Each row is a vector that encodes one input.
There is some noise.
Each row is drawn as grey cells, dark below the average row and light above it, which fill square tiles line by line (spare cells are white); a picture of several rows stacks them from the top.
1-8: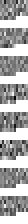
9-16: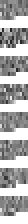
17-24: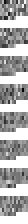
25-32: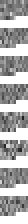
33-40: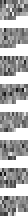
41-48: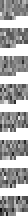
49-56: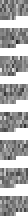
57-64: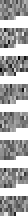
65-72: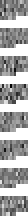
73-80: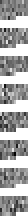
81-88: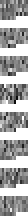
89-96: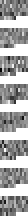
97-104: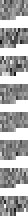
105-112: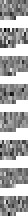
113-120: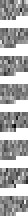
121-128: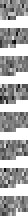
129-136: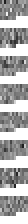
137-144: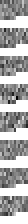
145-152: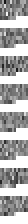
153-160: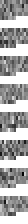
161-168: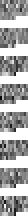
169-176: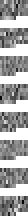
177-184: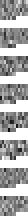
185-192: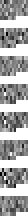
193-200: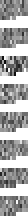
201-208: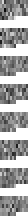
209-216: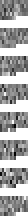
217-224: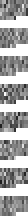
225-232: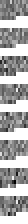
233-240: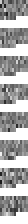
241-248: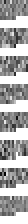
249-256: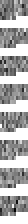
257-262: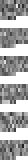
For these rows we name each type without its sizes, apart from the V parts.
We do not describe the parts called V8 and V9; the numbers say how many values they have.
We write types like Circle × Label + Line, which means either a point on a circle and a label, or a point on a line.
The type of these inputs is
(Bool × Bool × Bool × Bool + V9) × V8 + List(Line).
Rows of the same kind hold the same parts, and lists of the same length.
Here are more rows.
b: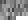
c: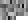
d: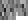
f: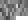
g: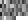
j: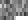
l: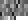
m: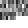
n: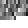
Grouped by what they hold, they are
b, f, j
c, d
g, l
m
n

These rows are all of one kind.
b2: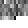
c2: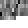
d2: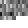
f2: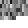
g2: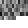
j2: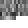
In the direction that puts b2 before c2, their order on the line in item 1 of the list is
d2, f2, g2, b2, j2, c2.
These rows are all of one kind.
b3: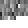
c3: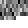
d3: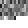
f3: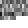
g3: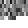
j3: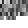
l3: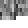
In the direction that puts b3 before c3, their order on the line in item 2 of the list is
d3, l3, b3, c3, f3, g3, j3.
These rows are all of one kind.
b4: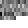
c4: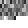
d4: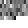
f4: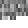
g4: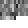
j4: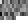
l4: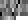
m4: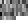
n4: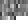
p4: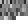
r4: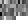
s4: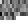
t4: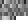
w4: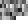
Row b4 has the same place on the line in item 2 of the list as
l4, t4 and w4.
